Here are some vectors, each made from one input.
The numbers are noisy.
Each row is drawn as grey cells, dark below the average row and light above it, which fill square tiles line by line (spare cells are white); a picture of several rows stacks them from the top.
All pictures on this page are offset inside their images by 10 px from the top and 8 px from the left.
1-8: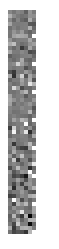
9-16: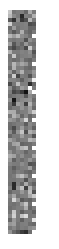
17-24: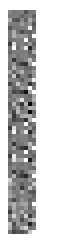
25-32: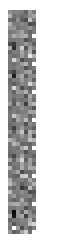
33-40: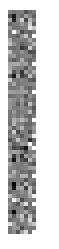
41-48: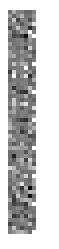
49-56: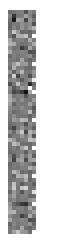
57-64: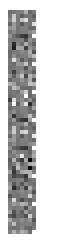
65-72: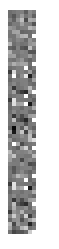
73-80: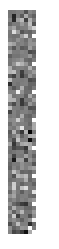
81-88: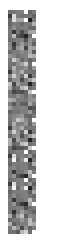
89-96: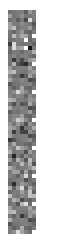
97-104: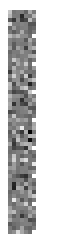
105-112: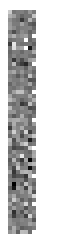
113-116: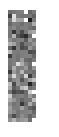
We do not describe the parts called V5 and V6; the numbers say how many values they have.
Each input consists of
either a point on each of two 3-point lines, a true/false value and a value of V5, or a value of V6.
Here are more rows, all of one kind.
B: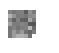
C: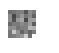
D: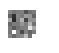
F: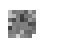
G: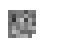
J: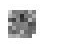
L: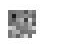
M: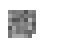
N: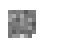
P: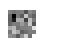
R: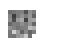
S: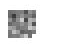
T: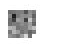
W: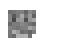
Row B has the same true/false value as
F, J, M and N.
